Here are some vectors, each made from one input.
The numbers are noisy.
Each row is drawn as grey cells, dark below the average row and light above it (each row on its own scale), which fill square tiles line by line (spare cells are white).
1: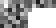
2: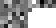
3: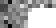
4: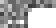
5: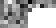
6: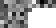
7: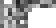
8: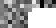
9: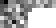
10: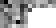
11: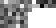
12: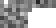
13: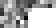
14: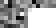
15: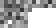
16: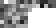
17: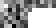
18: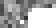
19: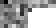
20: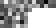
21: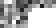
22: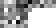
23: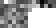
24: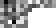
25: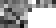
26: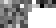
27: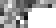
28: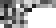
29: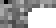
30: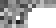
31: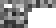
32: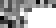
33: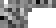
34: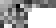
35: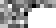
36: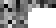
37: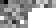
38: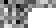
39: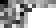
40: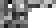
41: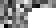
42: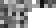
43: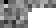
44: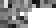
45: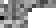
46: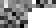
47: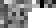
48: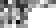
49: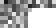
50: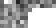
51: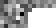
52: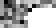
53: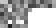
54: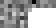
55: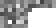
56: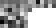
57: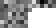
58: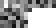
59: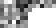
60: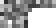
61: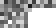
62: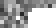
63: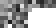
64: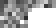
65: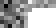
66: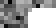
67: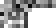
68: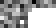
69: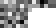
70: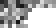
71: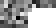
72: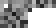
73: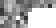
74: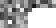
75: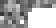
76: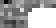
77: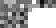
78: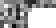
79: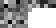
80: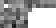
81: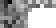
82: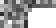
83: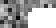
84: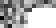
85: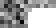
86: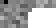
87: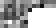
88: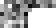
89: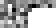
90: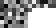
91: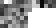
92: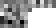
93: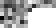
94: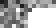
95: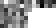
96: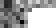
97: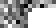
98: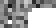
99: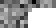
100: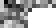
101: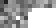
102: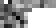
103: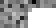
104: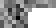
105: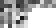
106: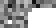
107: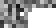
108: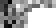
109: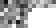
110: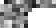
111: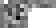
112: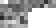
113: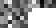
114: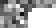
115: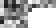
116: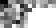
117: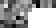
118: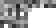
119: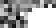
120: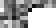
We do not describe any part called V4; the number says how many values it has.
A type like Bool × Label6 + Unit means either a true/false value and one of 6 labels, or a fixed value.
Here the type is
(Bool × Bool × Bool × Bool + Unit) × V4 + Line7.
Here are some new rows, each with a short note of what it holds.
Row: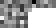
a value of V4
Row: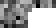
a value of V4
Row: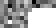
a value of V4
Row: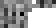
a point on a 7-point line
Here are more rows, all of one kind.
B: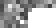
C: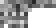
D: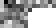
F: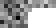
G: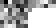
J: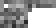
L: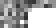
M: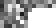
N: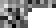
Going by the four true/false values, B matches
C, L and M.
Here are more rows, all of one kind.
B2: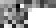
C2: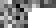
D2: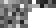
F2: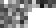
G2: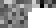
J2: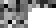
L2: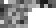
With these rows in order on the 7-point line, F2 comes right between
B2 and D2.
